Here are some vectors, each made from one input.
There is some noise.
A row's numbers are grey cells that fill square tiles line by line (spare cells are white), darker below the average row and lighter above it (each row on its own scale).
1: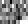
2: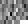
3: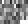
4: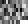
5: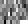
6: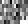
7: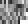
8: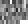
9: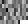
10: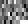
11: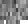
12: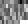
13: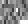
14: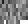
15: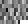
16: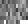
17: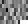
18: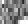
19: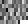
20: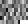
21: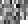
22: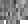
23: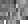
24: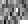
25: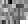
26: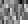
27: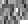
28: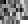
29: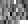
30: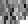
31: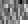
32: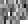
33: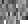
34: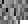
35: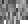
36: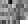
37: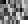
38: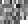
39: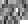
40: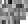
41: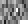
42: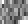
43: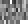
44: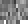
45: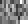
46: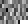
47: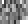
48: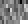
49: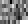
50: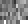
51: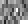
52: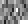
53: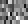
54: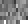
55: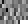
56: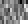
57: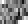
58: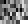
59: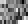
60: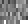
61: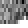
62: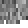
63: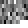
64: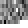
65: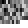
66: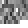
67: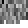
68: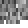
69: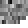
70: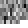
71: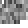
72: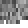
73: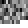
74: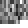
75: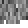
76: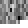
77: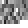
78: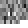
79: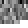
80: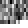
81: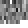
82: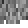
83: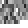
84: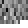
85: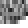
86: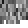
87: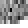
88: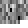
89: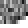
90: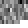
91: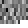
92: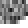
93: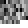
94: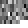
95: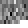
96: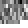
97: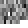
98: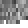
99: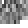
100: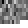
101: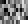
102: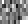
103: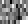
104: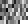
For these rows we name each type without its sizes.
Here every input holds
either a point on each of two circles, or a label.
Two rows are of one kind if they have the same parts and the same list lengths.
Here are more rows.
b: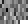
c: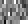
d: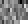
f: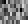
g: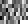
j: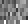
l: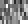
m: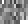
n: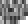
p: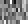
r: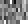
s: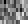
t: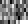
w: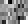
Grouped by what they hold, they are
b, d, f, g, j, l, p, r, s
c, m, n, t, w

